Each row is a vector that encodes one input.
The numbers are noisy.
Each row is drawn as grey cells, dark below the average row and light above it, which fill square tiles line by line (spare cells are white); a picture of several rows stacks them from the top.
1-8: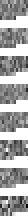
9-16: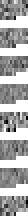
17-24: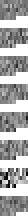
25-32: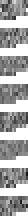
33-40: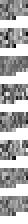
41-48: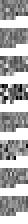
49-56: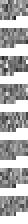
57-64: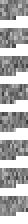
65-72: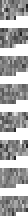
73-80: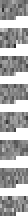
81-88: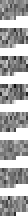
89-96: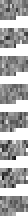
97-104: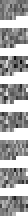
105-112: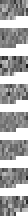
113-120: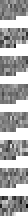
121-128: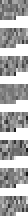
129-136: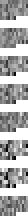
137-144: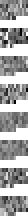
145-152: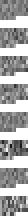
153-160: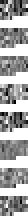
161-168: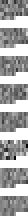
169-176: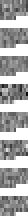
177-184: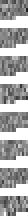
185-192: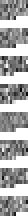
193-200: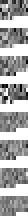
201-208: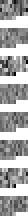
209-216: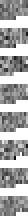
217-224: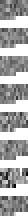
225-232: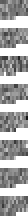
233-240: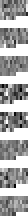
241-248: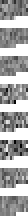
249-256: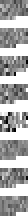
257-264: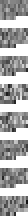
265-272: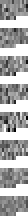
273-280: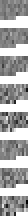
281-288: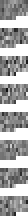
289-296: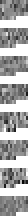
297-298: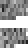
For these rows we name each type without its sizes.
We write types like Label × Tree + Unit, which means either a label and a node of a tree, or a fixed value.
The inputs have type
List(Circle).
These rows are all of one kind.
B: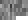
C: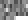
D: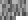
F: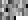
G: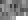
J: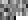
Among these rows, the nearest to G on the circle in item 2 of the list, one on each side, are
C and F.
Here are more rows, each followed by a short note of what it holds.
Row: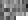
a list of one item
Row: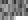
a list of one item
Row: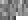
a list of two items
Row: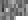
a list of one item
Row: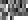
a list of one item
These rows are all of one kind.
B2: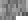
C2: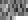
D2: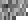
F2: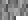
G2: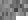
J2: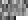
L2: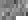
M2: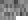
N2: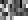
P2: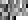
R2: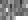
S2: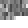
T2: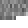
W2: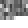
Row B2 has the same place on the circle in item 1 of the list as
F2, L2 and M2.
